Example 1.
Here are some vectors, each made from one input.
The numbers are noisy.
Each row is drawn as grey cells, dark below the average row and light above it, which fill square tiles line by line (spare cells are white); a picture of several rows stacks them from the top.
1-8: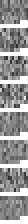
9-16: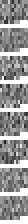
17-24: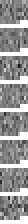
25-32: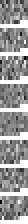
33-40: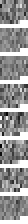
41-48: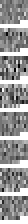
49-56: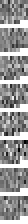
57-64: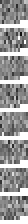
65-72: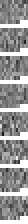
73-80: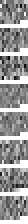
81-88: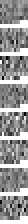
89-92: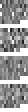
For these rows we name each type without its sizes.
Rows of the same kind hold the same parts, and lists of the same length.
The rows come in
2 kinds.
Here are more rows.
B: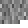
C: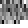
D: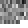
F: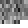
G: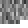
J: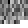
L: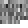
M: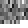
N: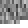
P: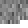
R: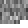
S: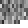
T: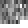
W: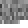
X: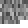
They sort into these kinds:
B, D, G, L, S, X
C, F, J, M, N, P, R, T, W

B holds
a point on a line.
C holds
a point on each of three lines.
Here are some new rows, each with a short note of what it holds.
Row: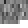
a point on each of three lines
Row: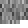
a point on each of three lines
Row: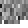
a point on each of three lines
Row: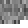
a point on each of three lines
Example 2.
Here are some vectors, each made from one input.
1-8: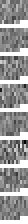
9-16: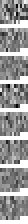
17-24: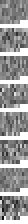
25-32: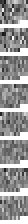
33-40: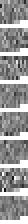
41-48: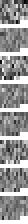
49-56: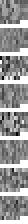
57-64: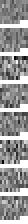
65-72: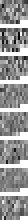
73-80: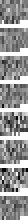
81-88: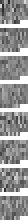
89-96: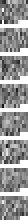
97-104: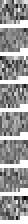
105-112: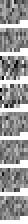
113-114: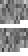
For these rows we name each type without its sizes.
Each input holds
a list of points on a line.
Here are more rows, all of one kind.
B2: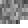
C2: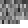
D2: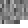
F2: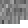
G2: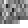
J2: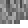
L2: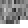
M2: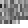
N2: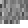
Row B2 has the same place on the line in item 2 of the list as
C2 and G2.
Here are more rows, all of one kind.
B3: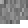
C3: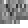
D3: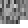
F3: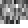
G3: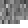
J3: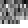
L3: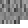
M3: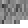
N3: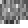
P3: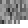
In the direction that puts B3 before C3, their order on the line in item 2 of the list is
N3, J3, D3, B3, F3, M3, P3, C3, L3, G3.
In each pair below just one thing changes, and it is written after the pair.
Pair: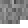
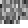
the place on the line in item 1 of the list
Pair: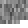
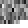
the place on the line in item 1 of the list
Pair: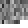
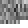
the place on the line in item 1 of the list
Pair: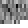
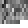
the place on the line in item 1 of the list
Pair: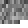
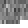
the place on the line in item 1 of the list
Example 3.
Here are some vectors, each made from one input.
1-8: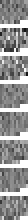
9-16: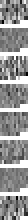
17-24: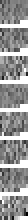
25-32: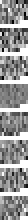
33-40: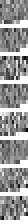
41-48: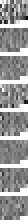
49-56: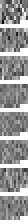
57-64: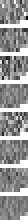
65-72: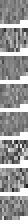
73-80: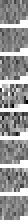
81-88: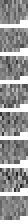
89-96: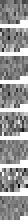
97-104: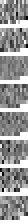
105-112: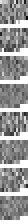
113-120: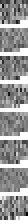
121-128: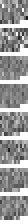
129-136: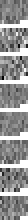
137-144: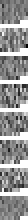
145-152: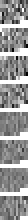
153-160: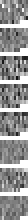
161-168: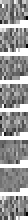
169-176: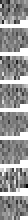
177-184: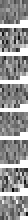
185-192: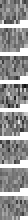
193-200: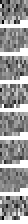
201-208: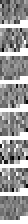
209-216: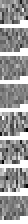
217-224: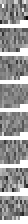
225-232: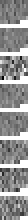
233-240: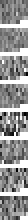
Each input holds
either a point on a 6-point line, or a point on a 15-point line.
